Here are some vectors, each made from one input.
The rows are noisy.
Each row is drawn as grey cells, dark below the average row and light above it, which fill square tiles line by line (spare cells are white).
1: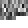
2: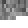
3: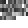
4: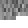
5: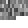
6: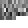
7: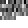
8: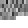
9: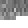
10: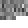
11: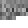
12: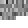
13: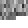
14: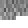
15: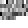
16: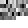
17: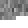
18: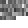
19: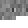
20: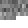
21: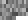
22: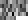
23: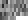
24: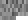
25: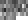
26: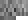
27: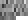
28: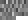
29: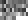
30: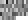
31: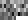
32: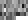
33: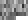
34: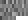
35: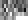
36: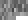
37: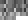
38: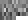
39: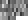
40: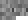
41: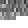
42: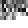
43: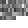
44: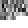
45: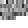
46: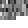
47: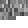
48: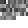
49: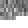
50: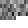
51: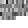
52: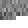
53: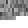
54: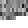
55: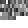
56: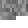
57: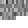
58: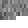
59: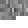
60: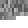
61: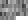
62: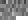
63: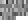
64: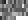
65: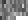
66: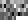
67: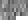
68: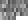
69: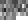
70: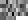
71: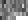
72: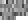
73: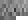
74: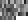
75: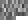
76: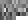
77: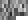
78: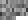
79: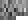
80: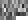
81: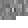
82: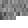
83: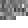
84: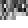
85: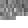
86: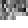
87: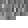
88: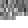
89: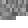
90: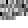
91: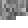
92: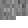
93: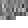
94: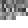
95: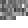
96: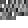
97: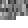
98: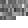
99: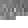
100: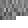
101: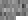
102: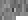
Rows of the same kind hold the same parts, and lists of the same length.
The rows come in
2 kinds.
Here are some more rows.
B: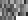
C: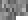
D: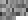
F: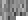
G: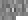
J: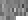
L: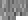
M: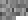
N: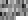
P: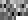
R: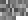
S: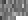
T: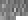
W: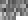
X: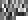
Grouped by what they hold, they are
B, P
C, D, F, G, J, L, M, N, R, S, T, W, X

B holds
a fixed value.
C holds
three true/false values.
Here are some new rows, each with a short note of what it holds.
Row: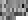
three true/false values
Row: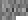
three true/false values
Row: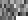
a fixed value
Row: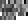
a fixed value
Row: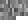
three true/false values
